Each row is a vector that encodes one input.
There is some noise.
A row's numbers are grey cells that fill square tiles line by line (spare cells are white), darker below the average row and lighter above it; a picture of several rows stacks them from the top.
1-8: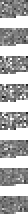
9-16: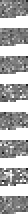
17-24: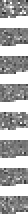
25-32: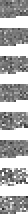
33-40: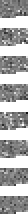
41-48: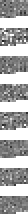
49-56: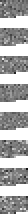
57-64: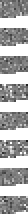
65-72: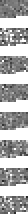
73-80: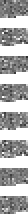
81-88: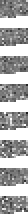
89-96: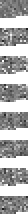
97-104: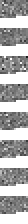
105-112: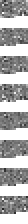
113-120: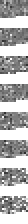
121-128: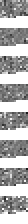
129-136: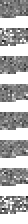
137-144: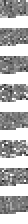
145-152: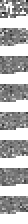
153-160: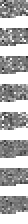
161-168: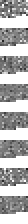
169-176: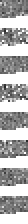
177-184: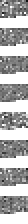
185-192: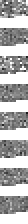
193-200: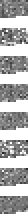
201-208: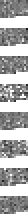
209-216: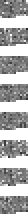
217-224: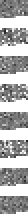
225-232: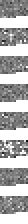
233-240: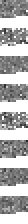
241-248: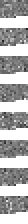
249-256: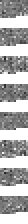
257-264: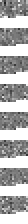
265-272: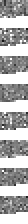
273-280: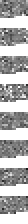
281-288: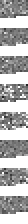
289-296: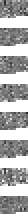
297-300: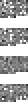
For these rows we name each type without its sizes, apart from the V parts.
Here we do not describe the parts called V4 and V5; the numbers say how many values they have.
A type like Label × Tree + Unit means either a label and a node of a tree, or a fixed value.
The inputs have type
(Bool × Circle + V4) × (Line + V5).
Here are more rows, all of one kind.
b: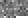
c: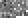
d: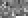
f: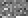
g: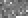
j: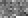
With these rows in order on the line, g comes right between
c and f.
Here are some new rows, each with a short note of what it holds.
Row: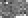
a value of V4 and a value of V5
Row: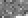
a value of V4 and a value of V5
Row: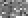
a point on a line and a value of V4
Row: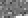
a value of V4 and a value of V5
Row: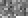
a point on a circle, a point on a line and a true/false value
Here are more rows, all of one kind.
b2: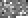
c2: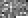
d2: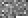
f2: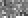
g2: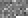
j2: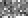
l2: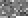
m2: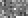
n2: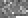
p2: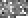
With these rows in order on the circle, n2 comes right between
d2 and j2.
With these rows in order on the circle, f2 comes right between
m2 and p2.
